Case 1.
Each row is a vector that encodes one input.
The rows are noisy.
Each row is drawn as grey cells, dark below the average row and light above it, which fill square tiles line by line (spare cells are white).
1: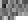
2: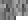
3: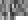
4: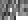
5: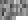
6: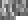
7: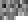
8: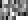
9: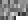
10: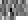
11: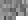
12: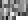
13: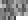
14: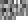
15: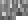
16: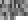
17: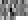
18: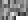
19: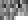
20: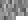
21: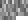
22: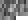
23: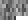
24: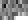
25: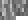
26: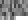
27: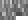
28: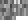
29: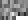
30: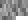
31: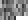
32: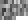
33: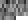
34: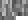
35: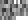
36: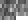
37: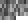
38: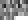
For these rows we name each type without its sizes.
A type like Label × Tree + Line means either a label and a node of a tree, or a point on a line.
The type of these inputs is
Tree.
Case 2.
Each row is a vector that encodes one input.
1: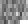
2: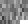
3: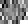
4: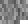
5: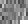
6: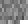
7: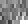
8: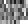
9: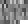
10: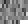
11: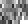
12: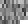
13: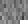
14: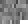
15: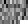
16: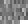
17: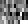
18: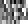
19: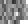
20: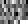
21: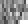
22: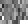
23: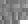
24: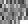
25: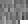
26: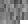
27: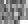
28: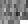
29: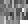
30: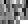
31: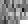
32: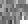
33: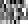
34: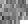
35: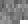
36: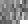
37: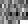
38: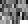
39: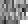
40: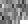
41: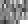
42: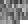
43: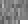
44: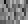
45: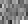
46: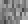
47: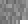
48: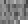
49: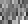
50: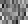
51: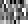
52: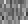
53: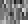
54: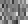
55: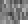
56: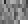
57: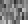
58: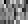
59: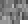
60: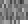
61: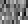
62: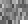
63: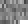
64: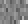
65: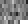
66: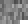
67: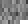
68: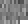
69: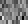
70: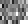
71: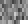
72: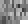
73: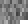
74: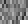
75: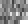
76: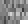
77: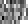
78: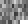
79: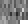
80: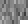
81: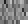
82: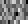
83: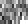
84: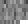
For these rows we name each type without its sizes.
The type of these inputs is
Line.
